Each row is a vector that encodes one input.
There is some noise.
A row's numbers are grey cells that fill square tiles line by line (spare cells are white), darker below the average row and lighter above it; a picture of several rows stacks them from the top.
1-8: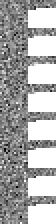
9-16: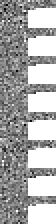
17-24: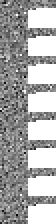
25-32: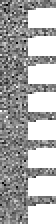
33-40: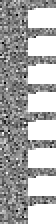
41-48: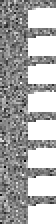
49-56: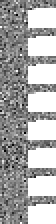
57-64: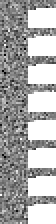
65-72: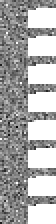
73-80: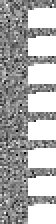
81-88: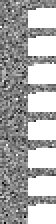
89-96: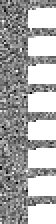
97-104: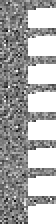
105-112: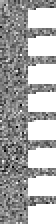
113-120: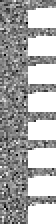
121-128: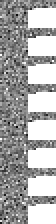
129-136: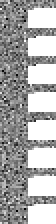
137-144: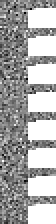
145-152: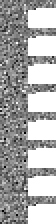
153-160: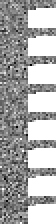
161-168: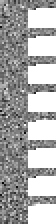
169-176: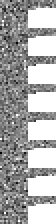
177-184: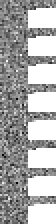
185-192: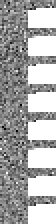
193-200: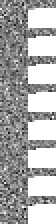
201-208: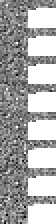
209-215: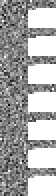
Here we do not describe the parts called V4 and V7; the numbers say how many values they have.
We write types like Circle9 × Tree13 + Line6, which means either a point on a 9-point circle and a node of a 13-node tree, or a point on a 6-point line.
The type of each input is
(Bool × V7 + Circle11) × V4.
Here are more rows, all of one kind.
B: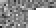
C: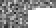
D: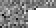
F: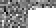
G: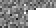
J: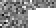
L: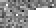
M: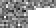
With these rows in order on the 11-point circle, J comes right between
B and D.
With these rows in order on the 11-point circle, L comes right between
B and M.
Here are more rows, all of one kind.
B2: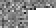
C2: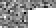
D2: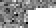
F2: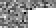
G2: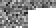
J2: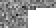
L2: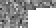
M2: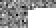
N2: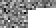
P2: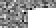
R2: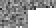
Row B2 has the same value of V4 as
J2, L2 and R2.
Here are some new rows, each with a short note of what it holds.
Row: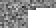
a true/false value, a value of V4 and a value of V7
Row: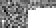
a point on an 11-point circle and a value of V4
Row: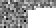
a point on an 11-point circle and a value of V4
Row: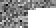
a true/false value, a value of V4 and a value of V7
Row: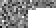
a point on an 11-point circle and a value of V4
